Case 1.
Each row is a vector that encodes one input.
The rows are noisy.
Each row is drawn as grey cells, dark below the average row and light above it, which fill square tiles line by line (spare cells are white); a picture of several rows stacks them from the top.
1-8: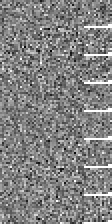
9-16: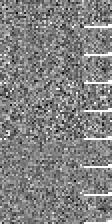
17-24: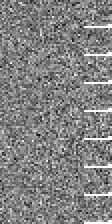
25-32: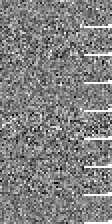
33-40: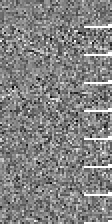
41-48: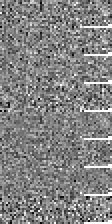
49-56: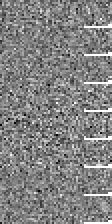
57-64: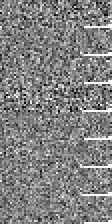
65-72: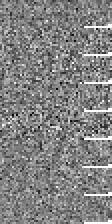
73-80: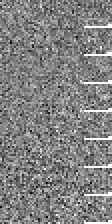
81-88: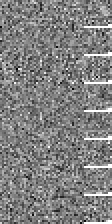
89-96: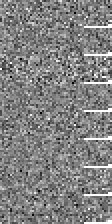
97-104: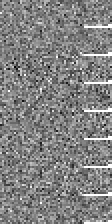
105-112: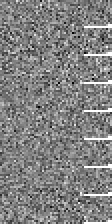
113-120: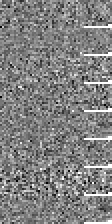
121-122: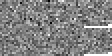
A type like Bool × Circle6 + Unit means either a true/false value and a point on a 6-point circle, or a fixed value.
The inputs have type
Line9 + List2(Line4).
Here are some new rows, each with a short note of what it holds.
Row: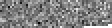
a list of one item
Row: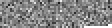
a list of two items
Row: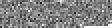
a list of two items
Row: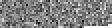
a list of one item
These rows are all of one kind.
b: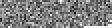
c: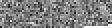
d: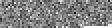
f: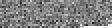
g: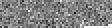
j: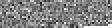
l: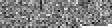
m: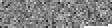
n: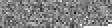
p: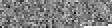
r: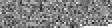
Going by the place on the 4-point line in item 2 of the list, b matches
f and m.
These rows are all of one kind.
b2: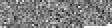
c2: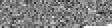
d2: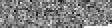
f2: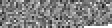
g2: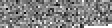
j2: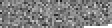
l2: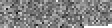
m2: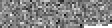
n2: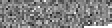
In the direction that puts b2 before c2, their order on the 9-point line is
m2, d2, b2, l2, g2, c2, n2, j2, f2.
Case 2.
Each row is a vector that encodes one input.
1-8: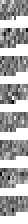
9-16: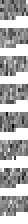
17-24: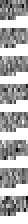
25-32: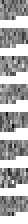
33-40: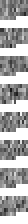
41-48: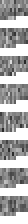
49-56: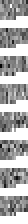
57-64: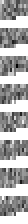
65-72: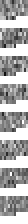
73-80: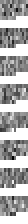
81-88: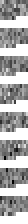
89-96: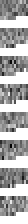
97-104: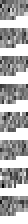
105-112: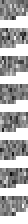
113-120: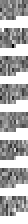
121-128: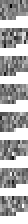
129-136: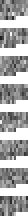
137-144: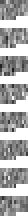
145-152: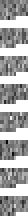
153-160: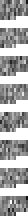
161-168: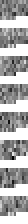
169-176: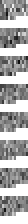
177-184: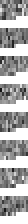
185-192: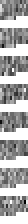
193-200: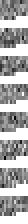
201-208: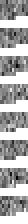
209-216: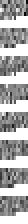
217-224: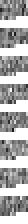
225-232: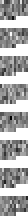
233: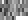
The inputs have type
Circle15 × (Circle15 + Unit) × Line17.
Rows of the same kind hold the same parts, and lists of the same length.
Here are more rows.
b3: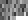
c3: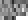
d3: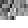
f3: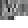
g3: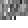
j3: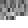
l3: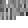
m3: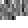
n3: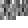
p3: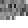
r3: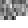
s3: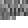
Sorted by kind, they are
b3, d3, f3, j3, l3, n3, p3
c3, g3, m3, r3, s3

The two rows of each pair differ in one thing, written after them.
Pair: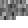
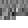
the place on the 15-point circle
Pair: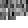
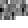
the place on the 17-point line
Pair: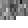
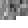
the place on the 17-point line
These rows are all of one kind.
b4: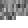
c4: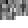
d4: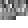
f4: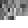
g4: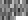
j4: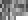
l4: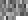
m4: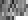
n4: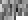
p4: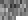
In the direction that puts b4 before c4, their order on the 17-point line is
g4, n4, b4, d4, l4, p4, m4, c4, f4, j4.
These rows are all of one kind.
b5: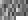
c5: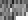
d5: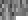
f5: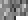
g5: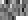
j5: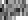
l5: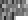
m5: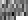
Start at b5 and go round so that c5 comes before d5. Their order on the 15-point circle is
b5, g5, m5, j5, c5, l5, f5, d5.
